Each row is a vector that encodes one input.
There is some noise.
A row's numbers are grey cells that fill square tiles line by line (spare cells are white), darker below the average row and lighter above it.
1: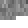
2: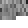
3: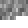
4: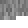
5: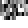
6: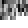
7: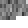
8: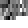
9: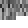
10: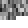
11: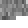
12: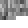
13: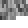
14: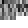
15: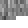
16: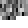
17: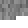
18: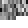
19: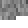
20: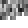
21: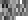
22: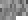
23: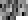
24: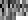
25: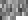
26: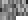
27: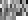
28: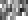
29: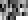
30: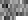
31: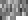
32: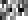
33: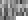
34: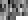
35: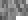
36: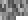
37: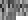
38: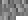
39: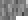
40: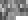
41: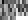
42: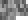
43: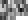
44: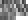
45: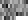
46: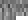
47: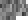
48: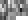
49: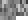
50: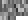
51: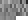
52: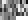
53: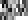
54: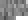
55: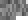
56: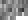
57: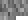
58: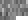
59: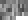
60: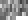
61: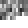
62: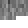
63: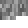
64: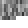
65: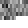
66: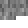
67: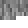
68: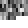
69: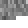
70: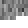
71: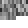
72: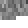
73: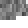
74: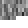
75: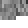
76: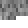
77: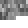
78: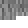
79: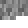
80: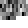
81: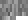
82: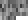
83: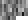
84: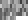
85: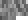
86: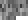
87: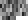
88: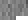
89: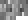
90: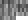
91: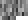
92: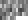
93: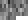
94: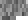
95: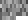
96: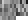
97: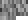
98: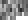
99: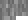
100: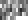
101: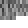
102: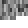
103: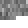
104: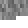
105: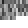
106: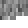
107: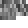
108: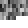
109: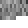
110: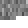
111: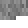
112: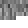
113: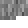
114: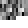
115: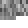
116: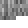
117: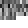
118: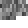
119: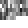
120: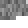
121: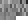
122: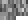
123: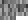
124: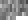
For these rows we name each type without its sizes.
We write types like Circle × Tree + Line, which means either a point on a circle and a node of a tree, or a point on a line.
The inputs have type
List(Line).
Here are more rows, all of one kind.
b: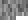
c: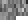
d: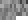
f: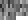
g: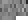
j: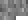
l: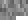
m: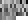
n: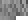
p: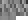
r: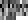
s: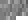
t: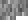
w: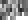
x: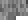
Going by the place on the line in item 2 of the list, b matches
c, g, p and w.
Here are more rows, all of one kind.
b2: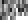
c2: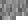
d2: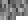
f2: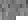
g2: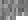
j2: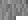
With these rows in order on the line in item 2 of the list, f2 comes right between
d2 and g2.
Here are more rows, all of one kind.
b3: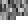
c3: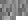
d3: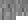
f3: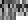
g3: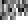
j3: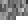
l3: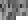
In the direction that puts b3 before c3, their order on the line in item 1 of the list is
b3, c3, j3, l3, f3, d3, g3.
